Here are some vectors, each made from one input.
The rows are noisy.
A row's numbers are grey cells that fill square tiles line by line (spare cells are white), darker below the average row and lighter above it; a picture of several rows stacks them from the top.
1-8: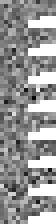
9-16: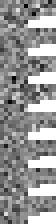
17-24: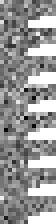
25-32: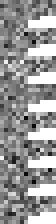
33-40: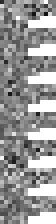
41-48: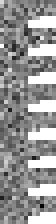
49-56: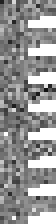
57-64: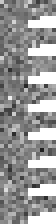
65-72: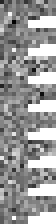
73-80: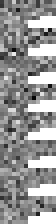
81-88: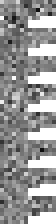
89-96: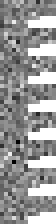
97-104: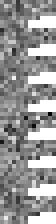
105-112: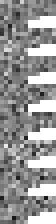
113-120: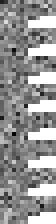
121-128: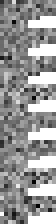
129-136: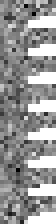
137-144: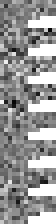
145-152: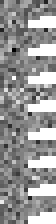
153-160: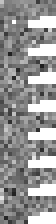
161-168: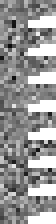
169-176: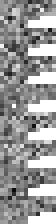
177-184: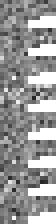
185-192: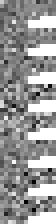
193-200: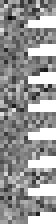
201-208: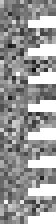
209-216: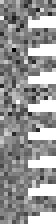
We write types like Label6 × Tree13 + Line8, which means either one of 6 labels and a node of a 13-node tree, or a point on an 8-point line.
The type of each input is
(Circle13 + Unit) × Label12 + Tree11.
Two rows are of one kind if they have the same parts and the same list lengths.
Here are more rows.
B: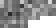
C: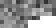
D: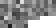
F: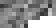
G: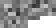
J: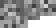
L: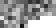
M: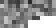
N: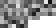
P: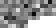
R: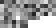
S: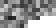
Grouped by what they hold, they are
B, D
C, F, G, J, M
L, N, P, R, S

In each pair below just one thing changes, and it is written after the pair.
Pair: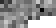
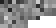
the place on the 13-point circle
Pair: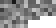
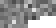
the label
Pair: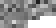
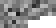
the label
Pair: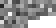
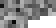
the place on the 13-point circle
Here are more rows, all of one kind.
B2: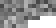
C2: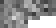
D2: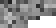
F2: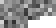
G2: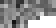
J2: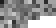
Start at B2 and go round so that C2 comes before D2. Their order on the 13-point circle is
B2, F2, C2, J2, G2, D2.
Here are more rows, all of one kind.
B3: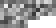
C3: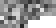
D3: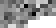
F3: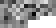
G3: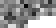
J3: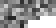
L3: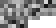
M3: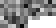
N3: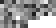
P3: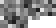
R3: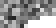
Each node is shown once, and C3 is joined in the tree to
R3.
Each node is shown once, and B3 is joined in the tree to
F3.
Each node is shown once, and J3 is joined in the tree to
R3.
